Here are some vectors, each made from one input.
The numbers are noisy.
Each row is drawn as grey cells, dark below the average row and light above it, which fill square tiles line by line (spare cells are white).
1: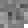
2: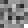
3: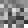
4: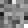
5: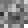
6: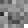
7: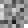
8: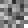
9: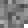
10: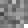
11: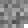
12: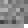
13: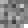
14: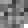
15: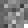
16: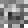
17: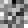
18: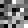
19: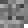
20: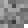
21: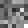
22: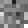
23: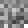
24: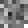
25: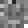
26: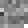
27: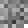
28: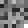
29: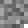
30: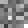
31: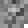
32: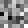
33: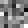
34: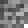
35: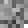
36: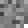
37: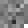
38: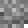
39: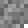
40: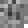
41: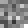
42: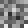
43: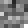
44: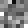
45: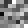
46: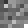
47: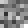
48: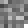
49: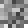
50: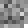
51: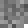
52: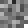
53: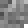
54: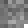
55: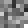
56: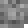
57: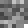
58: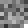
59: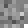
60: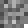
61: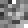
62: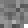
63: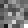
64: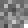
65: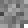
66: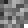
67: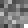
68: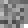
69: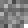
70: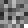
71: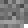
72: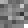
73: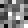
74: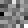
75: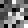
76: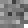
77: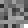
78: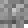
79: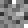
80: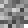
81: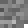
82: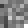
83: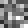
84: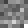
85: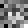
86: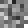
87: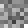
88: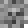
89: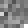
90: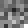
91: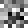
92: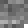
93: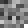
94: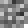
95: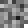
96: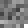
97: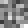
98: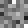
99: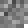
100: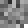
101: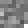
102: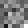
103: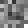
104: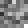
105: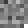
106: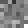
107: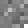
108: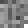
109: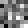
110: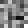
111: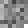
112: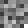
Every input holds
a point on a 6-point line.
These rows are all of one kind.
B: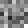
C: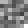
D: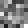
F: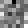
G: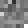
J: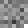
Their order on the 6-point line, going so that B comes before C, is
J, B, C, F, G, D.
